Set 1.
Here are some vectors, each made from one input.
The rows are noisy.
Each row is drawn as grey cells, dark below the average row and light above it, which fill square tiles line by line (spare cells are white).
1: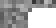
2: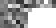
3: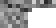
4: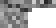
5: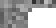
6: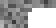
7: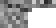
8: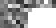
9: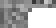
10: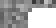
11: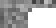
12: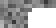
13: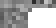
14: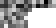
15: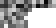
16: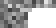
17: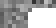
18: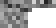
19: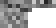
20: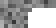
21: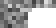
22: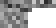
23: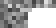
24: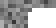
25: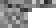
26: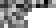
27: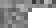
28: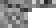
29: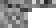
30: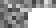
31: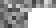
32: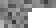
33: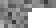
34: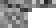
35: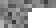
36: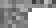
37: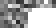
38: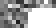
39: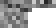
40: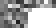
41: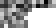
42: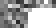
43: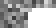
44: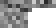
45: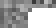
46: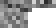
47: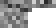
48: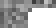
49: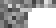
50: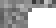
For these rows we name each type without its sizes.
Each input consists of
a point on a line.
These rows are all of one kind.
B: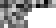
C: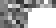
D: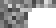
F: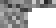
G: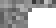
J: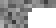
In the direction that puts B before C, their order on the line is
B, F, J, G, D, C.
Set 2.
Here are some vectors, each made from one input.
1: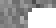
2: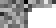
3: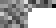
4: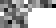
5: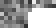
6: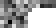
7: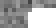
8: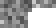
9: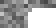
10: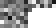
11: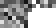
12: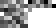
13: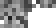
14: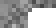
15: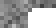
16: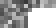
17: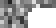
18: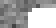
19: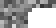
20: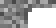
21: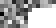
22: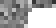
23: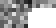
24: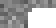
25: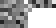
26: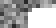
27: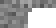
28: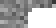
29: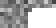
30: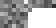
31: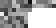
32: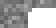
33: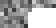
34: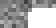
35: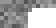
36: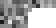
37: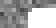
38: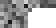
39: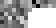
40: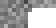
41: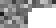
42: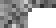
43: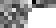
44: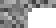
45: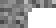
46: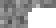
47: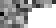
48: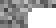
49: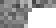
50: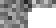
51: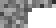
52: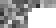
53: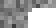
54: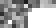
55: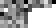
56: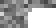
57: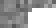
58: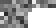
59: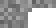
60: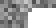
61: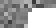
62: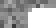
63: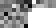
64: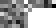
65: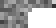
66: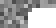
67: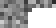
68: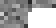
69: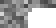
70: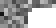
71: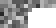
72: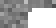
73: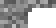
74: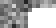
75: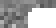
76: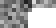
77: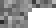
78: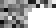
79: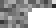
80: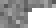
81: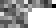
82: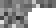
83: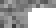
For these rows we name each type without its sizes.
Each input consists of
a point on a line.
